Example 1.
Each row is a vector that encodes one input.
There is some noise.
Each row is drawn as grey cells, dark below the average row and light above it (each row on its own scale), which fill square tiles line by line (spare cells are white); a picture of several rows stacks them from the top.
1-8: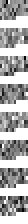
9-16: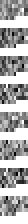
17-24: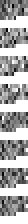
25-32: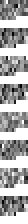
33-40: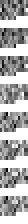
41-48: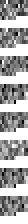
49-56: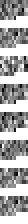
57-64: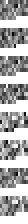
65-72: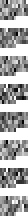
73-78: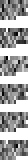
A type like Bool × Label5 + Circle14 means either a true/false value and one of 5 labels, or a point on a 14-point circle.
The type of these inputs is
List2(Line5).
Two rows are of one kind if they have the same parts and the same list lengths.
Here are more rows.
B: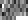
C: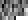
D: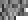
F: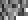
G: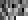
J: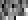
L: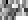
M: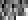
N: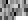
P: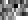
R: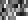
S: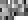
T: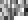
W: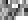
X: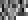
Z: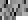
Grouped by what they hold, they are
B
C, D, F, G, J, M, P, R, X
L, N, S, T, W, Z

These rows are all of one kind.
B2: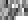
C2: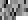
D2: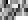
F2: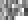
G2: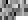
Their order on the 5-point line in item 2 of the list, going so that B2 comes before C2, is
F2, B2, D2, G2, C2.
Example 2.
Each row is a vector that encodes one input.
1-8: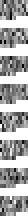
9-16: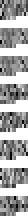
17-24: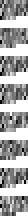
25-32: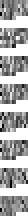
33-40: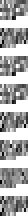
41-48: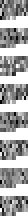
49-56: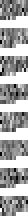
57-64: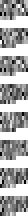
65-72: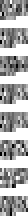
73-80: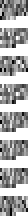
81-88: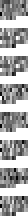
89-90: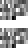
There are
2 kinds of row.
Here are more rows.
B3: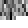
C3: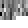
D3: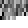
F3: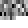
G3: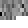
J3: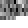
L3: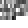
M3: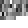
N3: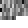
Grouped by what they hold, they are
B3, C3, F3, G3
D3, J3, L3, M3, N3

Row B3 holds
one of 5 labels.
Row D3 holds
a point on a 7-point line.
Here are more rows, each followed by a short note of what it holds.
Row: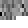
one of 5 labels
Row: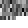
a point on a 7-point line
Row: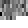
one of 5 labels
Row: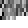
a point on a 7-point line
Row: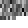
a point on a 7-point line
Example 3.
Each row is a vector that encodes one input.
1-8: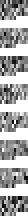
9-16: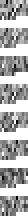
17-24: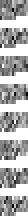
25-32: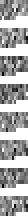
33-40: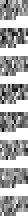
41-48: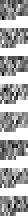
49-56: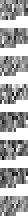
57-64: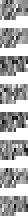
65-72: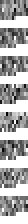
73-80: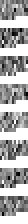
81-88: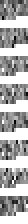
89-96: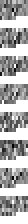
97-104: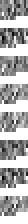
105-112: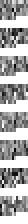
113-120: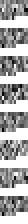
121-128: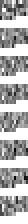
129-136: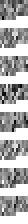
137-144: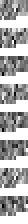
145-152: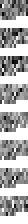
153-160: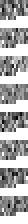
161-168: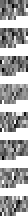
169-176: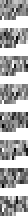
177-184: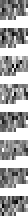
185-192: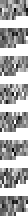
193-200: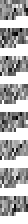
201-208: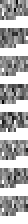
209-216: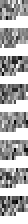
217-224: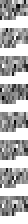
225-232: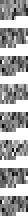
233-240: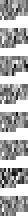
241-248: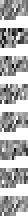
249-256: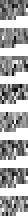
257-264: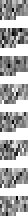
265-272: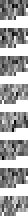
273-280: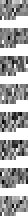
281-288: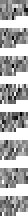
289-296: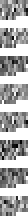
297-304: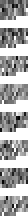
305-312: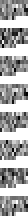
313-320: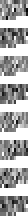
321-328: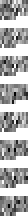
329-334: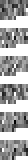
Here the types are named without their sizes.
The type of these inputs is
List(Line).
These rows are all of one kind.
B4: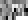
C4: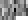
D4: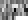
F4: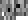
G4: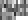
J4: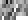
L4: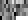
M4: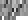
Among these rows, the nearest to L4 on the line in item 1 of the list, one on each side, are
G4 and M4.
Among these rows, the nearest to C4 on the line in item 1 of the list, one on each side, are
B4 and F4.
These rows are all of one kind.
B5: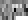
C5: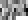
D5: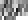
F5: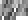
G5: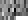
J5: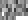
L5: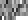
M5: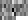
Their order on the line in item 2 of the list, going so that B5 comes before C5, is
D5, B5, F5, C5, J5, M5, L5, G5.
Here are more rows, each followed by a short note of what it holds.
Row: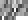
a list of two items
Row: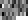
the empty list
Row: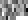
a list of two items
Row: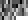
a list of one item
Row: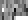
a list of two items
